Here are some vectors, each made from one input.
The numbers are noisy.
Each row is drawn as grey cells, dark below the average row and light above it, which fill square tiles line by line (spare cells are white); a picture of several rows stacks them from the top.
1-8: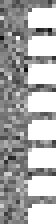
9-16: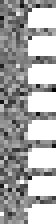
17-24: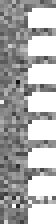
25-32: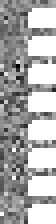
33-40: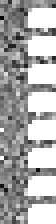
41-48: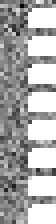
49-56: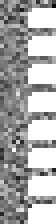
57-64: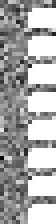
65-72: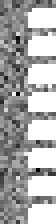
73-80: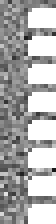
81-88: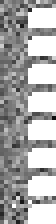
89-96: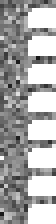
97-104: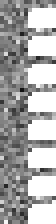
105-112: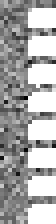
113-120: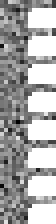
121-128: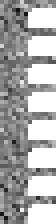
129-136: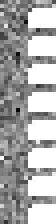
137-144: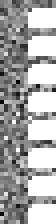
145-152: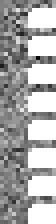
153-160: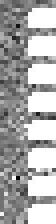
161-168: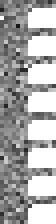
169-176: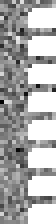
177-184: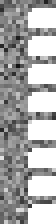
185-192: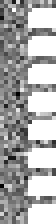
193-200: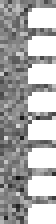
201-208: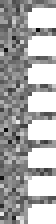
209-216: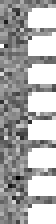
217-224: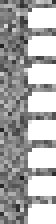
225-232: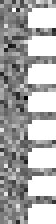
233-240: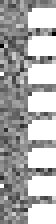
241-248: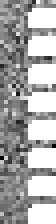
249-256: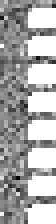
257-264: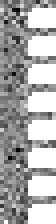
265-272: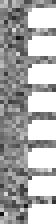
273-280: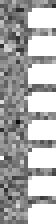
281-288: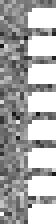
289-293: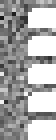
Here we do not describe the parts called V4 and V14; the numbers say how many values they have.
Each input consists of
either a point on a 13-point circle and a value of V14, or a point on an 8-point line, or a value of V4.
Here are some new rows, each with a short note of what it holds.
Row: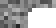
a point on a 13-point circle and a value of V14
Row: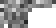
a value of V4
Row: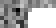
a point on an 8-point line
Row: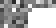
a value of V4
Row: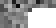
a point on a 13-point circle and a value of V14
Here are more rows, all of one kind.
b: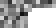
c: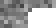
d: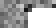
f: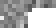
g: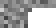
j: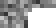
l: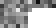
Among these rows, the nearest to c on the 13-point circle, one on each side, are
g and j.
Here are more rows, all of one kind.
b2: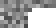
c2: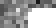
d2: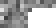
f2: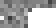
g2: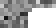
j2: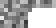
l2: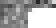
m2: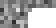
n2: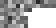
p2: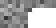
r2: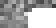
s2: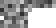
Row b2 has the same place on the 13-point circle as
d2, g2, n2 and p2.
